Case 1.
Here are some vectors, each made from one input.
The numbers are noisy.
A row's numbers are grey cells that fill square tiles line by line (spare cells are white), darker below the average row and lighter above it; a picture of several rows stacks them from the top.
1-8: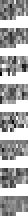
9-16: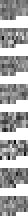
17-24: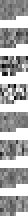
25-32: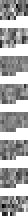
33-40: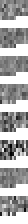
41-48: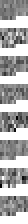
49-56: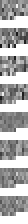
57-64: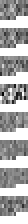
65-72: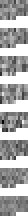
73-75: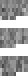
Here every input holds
either a fixed value, or a node of a 13-node tree.
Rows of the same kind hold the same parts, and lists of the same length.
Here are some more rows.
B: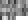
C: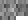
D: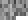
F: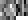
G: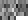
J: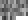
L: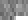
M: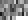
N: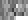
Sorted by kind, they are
B, C, D, G, J, L, N
F, M

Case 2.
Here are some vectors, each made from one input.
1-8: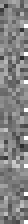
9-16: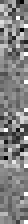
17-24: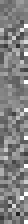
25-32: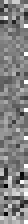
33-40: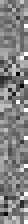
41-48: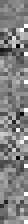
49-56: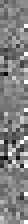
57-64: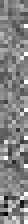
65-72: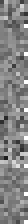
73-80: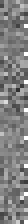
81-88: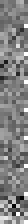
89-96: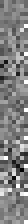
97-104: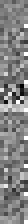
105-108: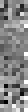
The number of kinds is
2.
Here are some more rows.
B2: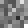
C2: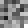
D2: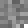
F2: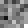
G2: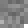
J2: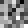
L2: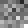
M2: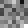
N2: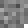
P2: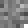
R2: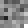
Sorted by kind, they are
B2, C2, D2, F2, G2, J2, L2, N2, P2, R2
M2

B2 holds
a point on a 3-point line and a point on a 6-point line.
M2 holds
a fixed value.
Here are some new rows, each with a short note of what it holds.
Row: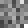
a point on a 3-point line and a point on a 6-point line
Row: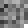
a fixed value
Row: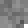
a point on a 3-point line and a point on a 6-point line
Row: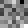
a fixed value
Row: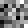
a fixed value
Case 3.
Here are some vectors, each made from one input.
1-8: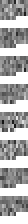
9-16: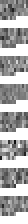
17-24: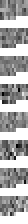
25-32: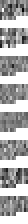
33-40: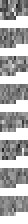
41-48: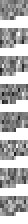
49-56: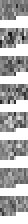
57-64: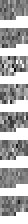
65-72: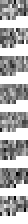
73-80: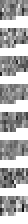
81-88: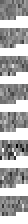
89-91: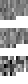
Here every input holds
four true/false values.
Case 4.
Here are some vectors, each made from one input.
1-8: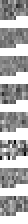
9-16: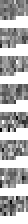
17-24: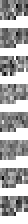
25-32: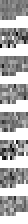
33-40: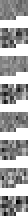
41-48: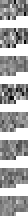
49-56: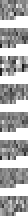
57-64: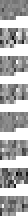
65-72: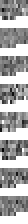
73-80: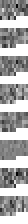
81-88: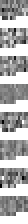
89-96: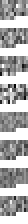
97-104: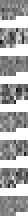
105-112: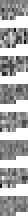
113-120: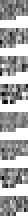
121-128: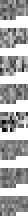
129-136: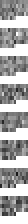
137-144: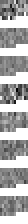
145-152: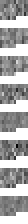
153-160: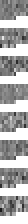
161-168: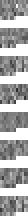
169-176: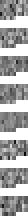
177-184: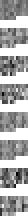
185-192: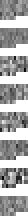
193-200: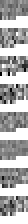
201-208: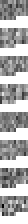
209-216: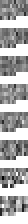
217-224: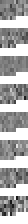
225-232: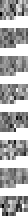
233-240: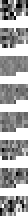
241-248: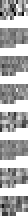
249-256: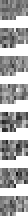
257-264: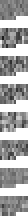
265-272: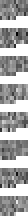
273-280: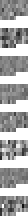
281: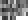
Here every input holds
a node of a 13-node tree.
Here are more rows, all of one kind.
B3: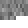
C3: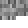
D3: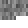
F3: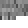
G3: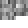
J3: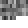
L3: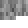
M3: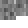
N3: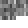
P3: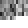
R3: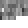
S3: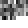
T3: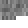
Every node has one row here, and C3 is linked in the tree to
G3 and M3.
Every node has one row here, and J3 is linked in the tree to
F3 and P3.
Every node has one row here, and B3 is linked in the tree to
S3.
